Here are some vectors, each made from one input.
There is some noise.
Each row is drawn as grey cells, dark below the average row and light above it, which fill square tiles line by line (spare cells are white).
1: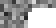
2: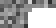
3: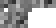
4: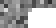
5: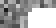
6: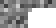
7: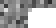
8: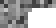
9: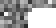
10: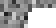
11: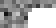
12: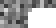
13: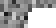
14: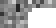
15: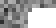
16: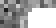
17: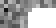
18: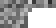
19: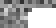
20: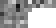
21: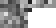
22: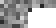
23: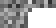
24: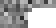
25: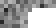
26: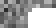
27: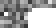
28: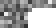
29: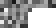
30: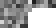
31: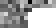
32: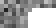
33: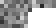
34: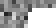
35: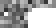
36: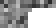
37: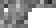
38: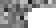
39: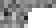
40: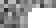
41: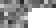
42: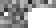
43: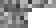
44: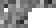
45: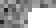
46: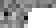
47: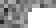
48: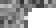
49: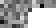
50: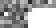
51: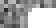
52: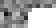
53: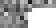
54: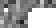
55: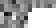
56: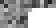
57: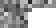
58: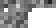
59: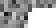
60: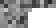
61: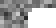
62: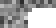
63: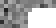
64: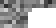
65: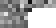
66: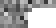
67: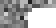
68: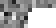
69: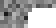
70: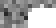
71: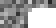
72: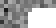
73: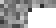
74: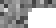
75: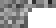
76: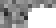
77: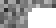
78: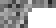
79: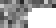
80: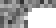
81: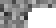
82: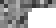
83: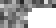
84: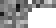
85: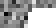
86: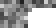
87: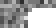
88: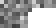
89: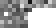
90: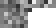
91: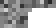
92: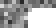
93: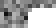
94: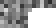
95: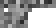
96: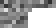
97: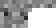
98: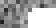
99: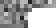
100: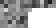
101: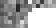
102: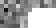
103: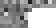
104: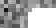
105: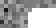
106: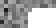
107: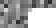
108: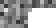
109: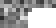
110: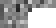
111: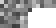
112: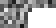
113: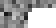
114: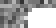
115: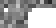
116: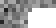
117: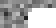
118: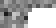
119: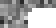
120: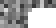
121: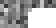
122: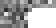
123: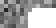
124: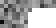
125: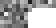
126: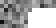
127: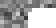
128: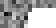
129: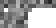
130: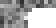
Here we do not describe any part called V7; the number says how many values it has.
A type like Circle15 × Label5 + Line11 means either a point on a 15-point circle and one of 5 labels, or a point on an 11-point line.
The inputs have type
(Bool × Bool × Bool × Bool + Line4) × Line6 × V7.
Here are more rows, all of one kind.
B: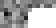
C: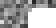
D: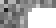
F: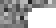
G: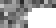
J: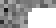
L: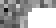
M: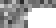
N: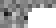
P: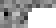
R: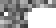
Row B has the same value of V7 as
N and P.
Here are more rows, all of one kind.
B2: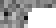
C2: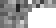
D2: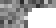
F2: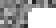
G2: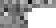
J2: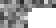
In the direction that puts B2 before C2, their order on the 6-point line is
B2, G2, D2, C2, F2, J2.
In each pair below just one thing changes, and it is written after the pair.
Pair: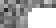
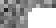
one of the four true/false values
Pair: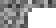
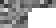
the value of V7
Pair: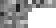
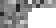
one of the four true/false values
